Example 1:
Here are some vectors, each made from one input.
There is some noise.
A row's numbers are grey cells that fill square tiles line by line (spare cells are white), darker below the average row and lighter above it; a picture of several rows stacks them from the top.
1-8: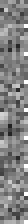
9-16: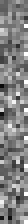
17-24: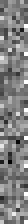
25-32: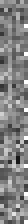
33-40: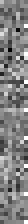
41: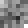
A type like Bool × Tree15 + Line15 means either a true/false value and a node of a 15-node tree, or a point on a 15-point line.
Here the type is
Line9.
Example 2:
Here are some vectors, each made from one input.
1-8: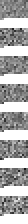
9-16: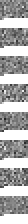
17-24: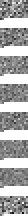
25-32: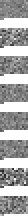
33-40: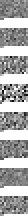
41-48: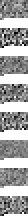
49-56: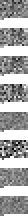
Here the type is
Tree7.
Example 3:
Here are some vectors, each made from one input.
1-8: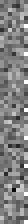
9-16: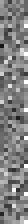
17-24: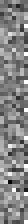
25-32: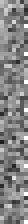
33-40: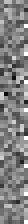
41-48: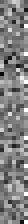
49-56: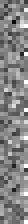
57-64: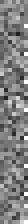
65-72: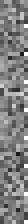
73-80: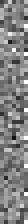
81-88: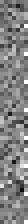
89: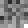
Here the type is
Line18.
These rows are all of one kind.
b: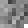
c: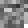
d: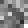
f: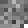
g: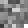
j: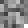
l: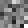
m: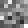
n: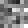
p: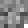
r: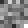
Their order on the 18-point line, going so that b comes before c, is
b, n, g, p, j, r, m, d, f, l, c.
